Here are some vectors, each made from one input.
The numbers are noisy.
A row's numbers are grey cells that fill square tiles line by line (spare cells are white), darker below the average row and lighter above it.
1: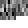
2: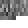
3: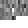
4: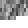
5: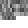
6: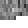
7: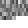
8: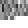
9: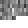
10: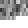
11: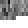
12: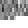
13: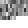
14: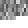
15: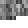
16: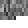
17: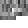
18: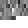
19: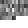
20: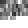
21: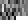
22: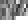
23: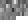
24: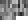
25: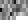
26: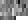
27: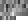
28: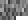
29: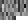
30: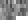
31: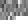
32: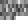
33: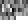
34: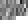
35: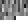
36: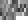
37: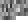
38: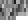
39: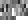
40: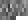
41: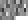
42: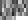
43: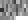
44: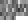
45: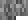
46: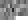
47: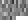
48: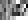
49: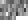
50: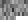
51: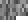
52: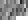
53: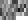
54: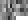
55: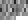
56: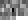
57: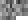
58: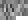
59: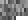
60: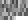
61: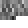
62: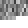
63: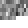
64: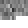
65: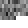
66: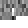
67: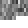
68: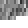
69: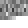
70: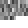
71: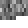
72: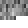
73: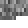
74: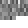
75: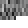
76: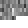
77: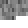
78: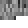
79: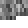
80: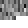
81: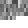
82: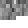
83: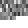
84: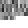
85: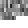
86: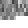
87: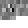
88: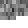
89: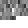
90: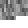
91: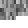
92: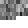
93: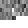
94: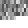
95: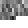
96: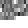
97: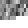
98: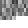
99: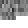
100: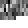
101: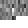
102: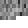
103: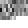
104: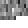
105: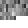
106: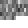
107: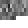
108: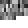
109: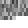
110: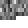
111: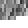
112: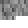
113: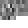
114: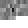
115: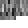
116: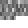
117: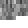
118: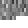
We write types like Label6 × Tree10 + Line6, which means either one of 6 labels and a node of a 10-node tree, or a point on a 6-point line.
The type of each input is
Circle8 × Label5.
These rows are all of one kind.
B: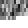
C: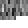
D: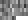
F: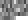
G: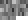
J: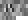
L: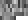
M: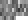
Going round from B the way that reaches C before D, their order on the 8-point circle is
B, G, L, F, C, J, D, M.
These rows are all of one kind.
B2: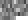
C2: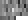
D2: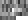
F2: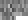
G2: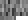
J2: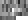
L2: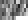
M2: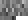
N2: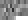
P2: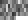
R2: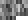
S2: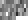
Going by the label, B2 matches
F2 and N2.
